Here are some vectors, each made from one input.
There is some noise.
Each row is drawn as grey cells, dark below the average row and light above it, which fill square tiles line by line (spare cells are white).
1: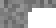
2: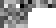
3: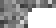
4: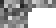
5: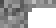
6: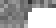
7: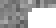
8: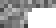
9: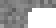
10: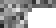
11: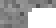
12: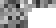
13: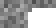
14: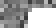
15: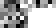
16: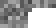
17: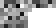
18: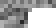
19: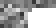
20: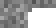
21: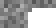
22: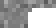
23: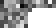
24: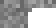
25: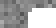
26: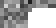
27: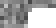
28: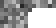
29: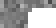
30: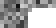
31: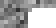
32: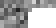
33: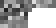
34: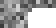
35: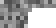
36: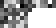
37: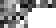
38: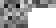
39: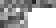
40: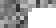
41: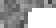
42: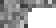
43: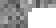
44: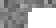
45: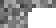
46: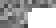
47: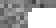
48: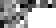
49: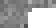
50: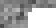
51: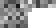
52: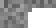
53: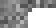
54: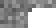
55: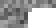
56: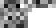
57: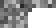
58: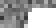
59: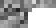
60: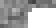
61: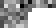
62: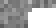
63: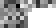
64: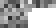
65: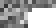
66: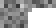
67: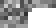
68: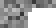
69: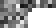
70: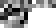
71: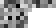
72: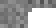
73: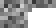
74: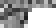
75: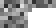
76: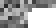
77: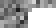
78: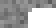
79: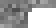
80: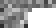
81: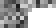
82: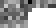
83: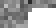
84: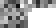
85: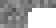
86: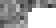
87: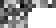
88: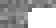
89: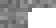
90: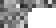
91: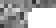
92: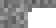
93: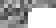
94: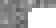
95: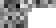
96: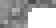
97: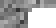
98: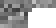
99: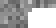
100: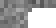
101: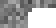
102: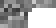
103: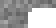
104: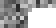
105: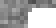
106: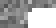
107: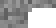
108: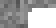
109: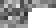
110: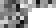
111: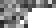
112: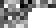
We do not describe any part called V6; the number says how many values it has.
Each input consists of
a point on a 4-point line, together with either a point on an 8-point line, or a value of V6.
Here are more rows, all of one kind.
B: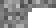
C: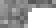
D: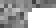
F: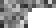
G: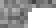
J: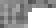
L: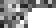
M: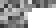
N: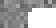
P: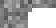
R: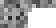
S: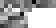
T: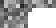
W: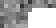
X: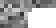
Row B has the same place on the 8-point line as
L, P, R and W.
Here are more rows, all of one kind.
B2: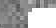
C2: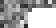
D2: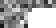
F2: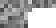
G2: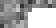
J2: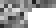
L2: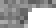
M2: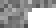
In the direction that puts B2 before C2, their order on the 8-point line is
L2, F2, J2, D2, M2, B2, G2, C2.
